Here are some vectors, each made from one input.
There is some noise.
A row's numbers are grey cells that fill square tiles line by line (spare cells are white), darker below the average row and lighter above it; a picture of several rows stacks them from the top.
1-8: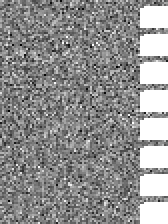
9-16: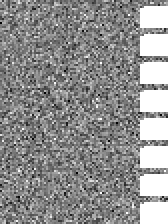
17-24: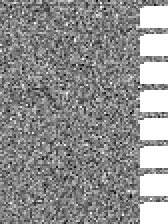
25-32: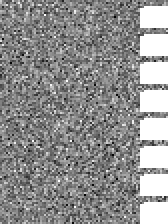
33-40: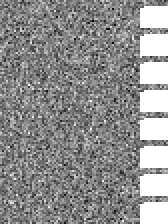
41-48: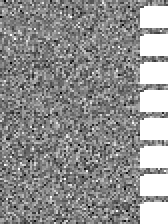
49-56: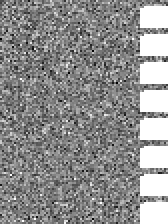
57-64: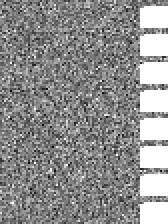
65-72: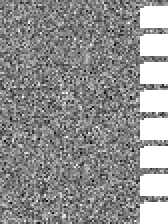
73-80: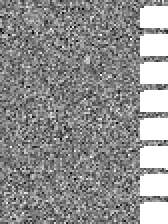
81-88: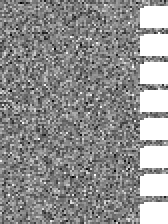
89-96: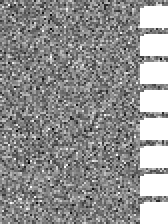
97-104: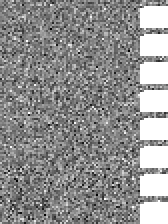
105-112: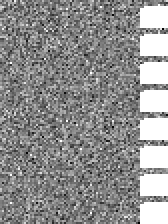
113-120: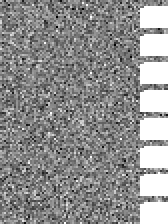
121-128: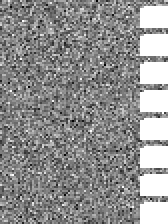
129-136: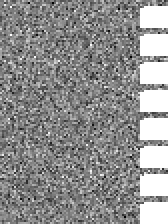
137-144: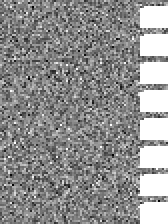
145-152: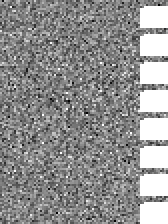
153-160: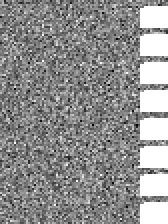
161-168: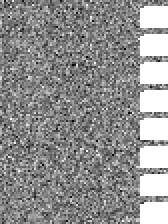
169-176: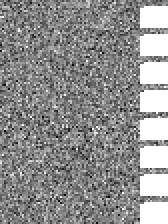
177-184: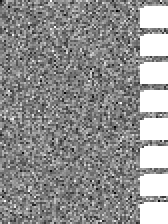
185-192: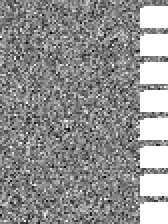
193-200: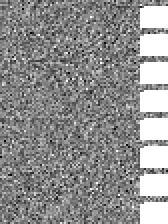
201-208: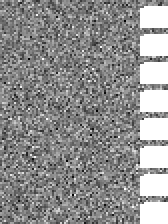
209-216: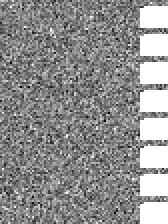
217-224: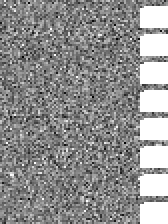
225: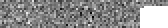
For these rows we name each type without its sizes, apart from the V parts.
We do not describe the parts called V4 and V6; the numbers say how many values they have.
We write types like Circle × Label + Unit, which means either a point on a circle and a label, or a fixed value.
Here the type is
Bool × Bool × Bool × Bool × V6 + Circle + List(V4) × Tree.
